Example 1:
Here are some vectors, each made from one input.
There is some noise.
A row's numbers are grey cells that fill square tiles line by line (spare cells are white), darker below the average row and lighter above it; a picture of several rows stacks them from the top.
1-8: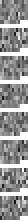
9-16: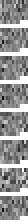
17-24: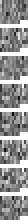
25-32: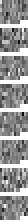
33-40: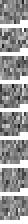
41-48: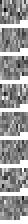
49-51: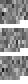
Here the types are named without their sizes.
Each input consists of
either a label, or a node of a tree.
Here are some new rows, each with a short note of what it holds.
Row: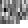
a label
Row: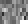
a node of a tree
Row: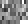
a label
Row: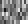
a label
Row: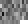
a node of a tree
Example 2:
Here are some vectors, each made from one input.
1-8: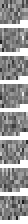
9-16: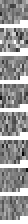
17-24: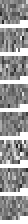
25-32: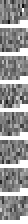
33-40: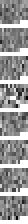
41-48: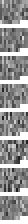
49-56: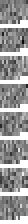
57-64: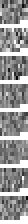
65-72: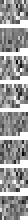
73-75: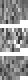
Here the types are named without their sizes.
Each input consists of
a list of points on a line.
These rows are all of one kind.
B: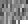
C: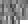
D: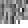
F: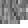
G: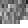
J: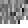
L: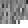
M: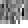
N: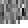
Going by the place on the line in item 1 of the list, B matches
D, G and L.
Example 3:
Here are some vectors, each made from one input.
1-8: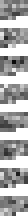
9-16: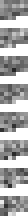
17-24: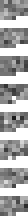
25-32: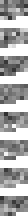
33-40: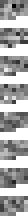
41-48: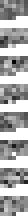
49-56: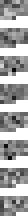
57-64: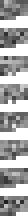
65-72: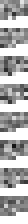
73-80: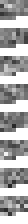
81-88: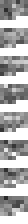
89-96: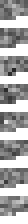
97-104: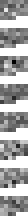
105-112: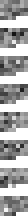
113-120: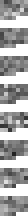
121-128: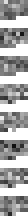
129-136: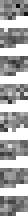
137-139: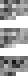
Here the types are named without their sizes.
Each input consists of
a node of each of two trees.
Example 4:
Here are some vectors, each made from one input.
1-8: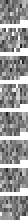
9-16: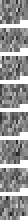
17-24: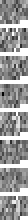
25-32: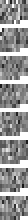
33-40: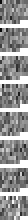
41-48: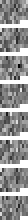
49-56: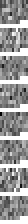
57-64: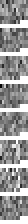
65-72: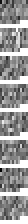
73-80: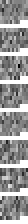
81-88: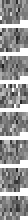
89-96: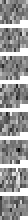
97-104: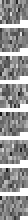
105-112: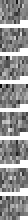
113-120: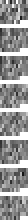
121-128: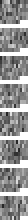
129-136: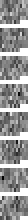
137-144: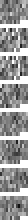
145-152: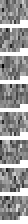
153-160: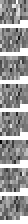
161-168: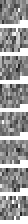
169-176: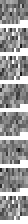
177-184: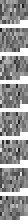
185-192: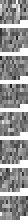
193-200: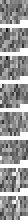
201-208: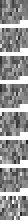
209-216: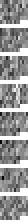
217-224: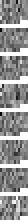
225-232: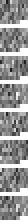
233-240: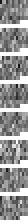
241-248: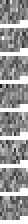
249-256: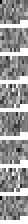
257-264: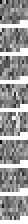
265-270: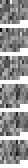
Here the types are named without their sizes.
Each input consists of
a true/false value, together with either a fixed value, or a node of a tree.
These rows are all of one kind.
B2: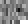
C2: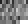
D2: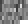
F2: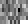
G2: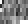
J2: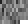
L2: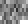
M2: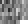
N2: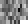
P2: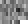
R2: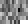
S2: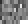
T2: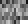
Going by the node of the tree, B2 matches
F2, N2, P2 and R2.
